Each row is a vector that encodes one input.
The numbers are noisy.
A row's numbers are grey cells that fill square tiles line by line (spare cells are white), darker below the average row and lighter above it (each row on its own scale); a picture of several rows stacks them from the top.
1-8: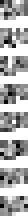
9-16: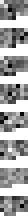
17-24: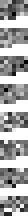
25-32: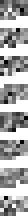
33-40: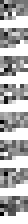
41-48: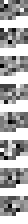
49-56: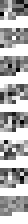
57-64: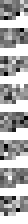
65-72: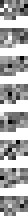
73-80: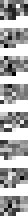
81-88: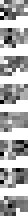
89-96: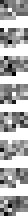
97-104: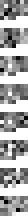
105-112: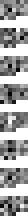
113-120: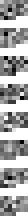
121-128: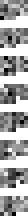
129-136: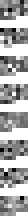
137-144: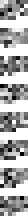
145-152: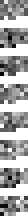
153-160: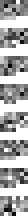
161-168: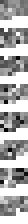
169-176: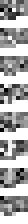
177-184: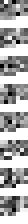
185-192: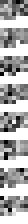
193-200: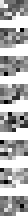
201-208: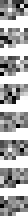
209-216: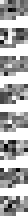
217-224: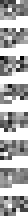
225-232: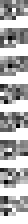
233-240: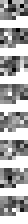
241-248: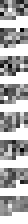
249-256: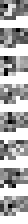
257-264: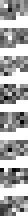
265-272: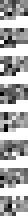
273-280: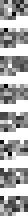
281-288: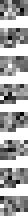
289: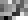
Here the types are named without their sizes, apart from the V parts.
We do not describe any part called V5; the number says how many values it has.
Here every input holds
two labels and a value of V5.
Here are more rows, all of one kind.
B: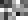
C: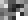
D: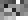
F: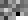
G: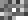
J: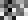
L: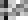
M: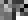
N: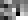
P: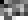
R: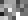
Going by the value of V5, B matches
D, F, L and P.
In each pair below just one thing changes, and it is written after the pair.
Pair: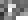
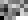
the value of V5
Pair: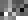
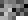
one of the two labels
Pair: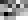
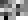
one of the two labels
